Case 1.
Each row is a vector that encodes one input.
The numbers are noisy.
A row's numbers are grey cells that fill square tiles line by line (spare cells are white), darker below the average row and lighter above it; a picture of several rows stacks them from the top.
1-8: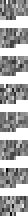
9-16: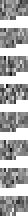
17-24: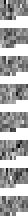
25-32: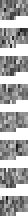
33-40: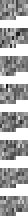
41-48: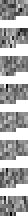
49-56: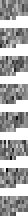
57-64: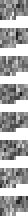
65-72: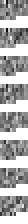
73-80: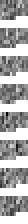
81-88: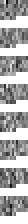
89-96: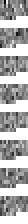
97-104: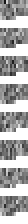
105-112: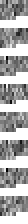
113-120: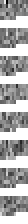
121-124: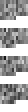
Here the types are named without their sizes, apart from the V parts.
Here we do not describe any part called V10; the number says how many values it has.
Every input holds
a point on a circle, together with either three true/false values, or a value of V10.
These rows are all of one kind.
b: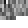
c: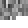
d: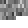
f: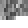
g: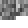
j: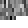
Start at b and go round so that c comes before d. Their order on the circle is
b, j, c, g, f, d.
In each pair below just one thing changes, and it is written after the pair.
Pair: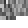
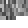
one of the three true/false values
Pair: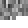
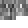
the place on the circle
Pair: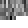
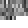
one of the three true/false values
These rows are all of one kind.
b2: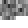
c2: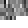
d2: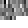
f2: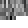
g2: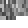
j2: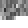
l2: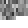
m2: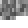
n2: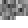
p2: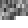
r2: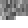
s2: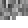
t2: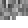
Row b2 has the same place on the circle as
m2 and n2.
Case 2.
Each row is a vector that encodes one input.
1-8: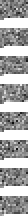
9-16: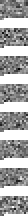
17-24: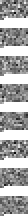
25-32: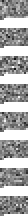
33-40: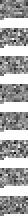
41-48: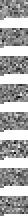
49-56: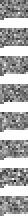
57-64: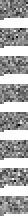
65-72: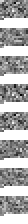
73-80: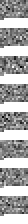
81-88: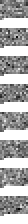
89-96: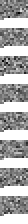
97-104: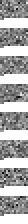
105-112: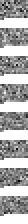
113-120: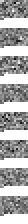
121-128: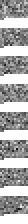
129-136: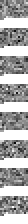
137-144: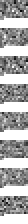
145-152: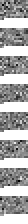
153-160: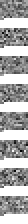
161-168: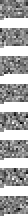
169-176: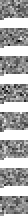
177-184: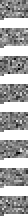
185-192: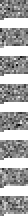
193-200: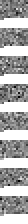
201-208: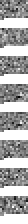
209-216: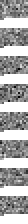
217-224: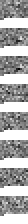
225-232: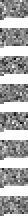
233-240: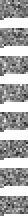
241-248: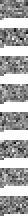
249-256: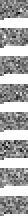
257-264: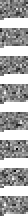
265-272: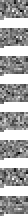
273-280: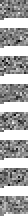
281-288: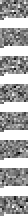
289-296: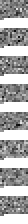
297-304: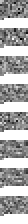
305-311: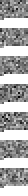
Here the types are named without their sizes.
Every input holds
a label, together with either a point on a circle and a true/false value, or a fixed value.
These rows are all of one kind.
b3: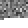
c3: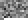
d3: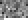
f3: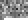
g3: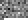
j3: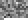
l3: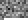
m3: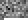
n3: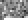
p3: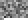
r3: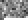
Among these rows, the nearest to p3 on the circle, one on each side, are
c3 and j3.
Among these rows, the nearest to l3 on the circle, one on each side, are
m3 and r3.
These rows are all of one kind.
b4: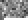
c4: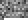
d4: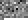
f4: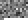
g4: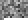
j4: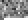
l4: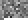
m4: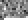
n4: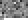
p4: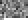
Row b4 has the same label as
j4 and m4.
